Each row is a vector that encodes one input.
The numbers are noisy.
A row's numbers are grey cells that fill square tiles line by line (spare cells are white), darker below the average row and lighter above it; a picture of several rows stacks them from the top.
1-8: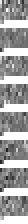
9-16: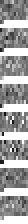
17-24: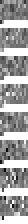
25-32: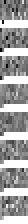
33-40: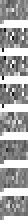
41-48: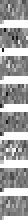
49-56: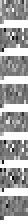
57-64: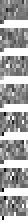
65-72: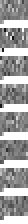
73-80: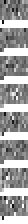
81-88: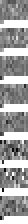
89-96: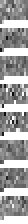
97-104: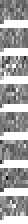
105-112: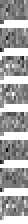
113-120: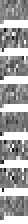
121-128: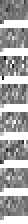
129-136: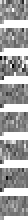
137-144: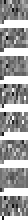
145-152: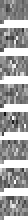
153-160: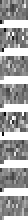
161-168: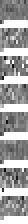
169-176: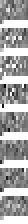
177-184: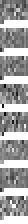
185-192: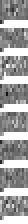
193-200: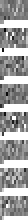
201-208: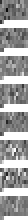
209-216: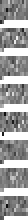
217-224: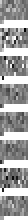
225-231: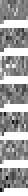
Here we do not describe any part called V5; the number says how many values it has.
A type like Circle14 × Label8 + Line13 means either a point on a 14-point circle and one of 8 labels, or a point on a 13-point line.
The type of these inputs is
Bool × (Line6 + Line8) + V5.
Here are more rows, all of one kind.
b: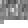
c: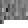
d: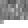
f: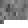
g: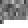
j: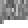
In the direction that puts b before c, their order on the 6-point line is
d, b, c, g, j, f.
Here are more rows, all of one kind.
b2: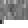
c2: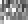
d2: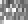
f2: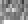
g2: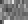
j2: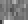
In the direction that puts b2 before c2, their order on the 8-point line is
d2, j2, b2, c2, g2, f2.
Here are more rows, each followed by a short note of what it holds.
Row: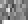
a point on an 8-point line and a true/false value
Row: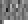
a point on a 6-point line and a true/false value
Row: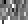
a value of V5
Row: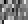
a value of V5
